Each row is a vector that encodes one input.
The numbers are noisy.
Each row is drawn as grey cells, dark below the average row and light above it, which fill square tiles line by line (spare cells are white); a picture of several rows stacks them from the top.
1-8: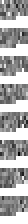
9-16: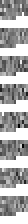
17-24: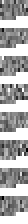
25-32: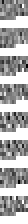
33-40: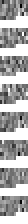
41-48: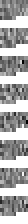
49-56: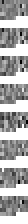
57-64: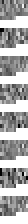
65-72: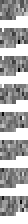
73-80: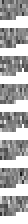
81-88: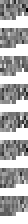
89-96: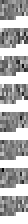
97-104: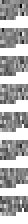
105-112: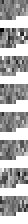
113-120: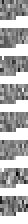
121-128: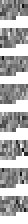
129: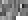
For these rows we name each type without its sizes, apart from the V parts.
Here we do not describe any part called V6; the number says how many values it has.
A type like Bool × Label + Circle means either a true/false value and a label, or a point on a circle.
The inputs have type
(Bool × Line + V6) × Line.
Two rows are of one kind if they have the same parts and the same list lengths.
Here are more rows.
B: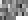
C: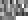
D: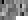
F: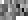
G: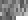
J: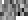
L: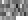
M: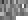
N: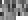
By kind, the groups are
B, C, D, G, M
F, J, L, N

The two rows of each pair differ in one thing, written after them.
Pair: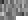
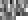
the true/false value
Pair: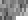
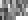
the place on one of the two lines
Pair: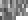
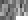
the true/false value
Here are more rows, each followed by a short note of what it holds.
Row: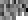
a point on a line and a value of V6
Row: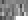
a point on each of two lines and a true/false value
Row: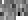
a point on a line and a value of V6
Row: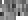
a point on a line and a value of V6
